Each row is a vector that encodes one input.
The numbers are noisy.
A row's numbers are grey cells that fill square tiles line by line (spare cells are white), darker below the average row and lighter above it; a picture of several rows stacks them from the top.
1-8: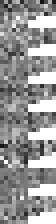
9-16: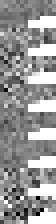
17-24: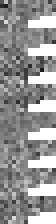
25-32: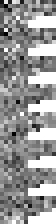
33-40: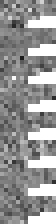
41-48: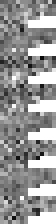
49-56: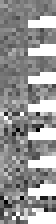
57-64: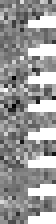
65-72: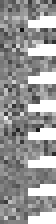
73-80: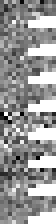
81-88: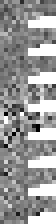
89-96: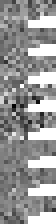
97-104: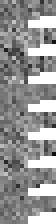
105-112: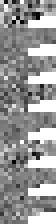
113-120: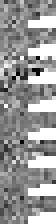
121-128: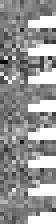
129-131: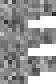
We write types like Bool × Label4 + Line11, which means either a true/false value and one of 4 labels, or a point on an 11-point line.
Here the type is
Bool × Bool × Bool + List2(Line8).
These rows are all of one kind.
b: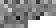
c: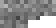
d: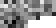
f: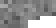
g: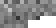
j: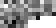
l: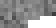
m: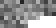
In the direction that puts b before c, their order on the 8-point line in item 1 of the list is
l, g, b, m, f, d, c, j.
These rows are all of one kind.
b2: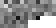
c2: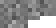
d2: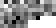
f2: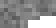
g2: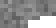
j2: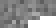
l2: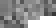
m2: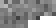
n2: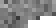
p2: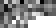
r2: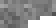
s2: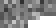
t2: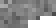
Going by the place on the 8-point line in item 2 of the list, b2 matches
f2 and r2.
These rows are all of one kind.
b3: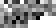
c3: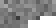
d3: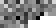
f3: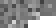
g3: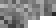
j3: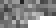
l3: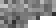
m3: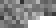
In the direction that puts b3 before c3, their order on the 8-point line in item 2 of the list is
b3, l3, j3, d3, m3, c3, f3, g3.
